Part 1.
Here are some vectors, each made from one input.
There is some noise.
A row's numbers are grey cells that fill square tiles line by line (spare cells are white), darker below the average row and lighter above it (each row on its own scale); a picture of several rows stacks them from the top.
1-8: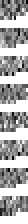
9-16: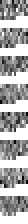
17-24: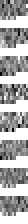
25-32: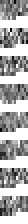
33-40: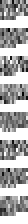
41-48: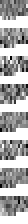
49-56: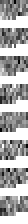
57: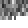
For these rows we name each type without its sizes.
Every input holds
either a fixed value, or four true/false values.
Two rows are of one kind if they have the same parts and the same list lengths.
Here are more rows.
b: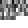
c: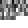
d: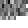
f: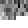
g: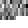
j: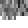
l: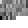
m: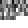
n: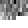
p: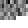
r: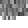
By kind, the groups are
b, c, m
d, f, g, j, l, n, p, r

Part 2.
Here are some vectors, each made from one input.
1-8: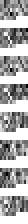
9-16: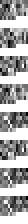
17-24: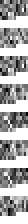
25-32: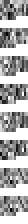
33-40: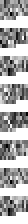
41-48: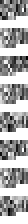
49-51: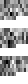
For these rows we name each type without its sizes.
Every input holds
a point on a circle.
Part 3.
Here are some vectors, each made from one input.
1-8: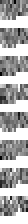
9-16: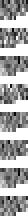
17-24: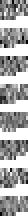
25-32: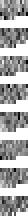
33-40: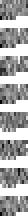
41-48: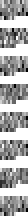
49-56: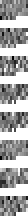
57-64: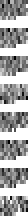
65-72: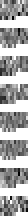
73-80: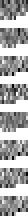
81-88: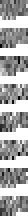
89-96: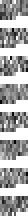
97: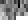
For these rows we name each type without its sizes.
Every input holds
either a fixed value, or four true/false values.
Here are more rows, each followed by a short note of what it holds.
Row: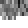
four true/false values
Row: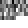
a fixed value
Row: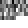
a fixed value
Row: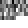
a fixed value
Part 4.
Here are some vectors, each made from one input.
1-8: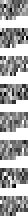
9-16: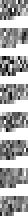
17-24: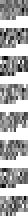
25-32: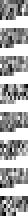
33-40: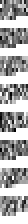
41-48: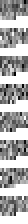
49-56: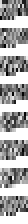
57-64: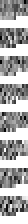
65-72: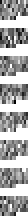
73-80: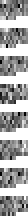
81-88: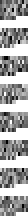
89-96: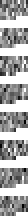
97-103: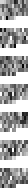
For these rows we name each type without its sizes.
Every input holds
five true/false values.
